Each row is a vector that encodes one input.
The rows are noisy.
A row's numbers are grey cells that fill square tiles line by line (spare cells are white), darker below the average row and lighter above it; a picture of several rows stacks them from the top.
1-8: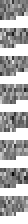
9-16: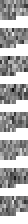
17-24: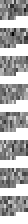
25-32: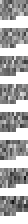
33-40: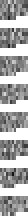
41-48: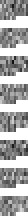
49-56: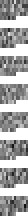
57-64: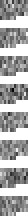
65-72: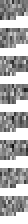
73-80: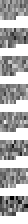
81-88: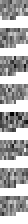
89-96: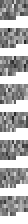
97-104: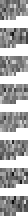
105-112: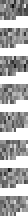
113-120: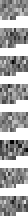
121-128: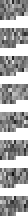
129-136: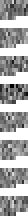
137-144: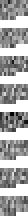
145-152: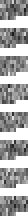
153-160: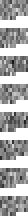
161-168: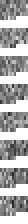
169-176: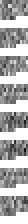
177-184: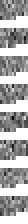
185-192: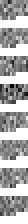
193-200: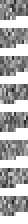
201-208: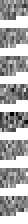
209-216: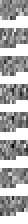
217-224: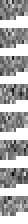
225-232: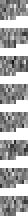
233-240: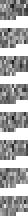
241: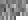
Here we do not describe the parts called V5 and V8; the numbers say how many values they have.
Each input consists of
either a true/false value, a value of V5 and a value of V8, or a list of up to two points on a 9-point line.
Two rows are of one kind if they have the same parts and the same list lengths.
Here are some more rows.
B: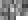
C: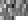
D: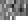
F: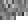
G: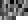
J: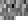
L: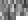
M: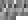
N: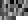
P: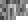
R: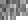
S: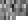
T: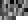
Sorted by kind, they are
B, L, M
C, D, J, S
F, P, R
G, N, T

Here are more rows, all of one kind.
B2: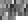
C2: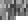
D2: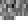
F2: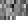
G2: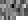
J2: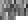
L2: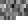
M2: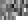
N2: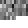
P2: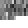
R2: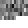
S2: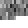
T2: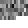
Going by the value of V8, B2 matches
M2 and R2.
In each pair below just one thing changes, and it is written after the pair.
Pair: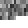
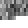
the value of V8
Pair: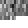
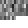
the value of V8
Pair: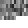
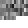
the true/false value
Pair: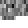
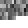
the value of V5
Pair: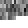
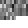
the value of V5
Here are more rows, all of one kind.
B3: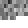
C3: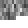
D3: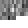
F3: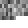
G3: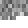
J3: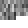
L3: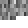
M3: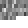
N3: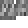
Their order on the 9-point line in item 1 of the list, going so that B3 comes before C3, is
F3, G3, B3, L3, M3, N3, J3, C3, D3.
